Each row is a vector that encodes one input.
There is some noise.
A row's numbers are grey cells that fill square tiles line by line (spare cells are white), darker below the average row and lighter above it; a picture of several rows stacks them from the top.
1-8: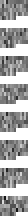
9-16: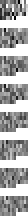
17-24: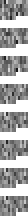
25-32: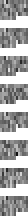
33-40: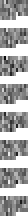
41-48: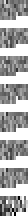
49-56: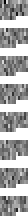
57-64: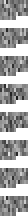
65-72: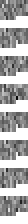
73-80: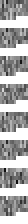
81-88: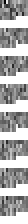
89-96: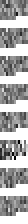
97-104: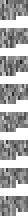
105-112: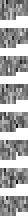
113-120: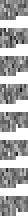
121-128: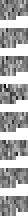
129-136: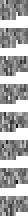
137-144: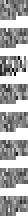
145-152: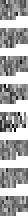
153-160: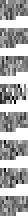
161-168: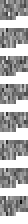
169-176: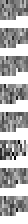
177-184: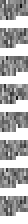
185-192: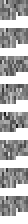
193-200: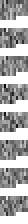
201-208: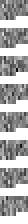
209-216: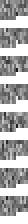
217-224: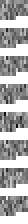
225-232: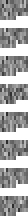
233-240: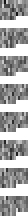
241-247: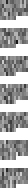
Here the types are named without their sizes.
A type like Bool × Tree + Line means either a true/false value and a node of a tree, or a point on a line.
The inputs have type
List(Line).
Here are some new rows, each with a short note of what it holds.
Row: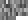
a list of two items
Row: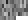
a list of one item
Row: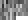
a list of one item
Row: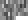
a list of two items
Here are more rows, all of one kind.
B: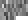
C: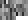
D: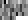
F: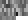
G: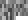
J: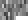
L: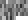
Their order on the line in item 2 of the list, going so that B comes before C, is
D, L, G, J, B, F, C.
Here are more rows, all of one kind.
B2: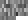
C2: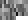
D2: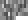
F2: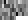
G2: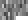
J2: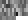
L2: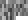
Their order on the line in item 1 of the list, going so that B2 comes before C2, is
J2, B2, D2, G2, L2, C2, F2.
